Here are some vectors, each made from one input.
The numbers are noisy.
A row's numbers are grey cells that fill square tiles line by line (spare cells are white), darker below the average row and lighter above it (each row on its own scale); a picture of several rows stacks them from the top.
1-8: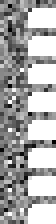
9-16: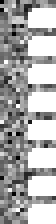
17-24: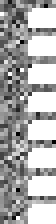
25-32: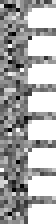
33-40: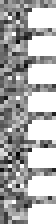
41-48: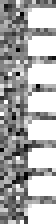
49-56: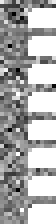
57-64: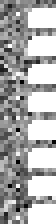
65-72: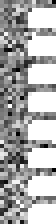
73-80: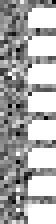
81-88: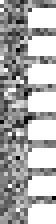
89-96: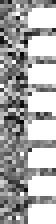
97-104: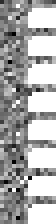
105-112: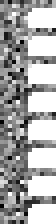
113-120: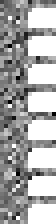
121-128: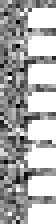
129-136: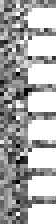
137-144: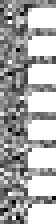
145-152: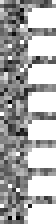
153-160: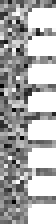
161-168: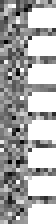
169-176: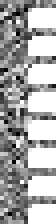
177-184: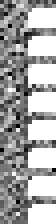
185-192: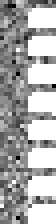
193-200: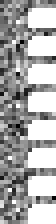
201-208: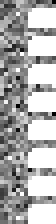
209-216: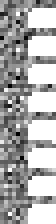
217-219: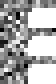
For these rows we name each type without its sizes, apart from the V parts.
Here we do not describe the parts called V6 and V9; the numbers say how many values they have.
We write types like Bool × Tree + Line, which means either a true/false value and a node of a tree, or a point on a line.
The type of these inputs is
(Bool × Line + V6) × V9 + Tree.
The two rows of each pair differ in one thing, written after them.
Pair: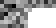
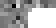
the true/false value
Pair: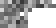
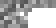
the true/false value
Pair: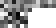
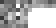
the value of V9
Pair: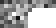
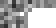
the value of V9
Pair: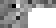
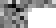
the value of V9
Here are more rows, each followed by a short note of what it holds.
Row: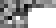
a node of a tree
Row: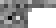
a node of a tree
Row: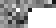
a value of V6 and a value of V9
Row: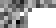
a point on a line, a true/false value and a value of V9
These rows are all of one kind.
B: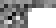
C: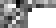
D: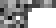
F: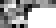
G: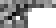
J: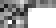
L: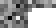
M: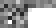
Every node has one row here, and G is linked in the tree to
F and M.
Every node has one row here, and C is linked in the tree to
F and J.
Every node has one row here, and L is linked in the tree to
D.
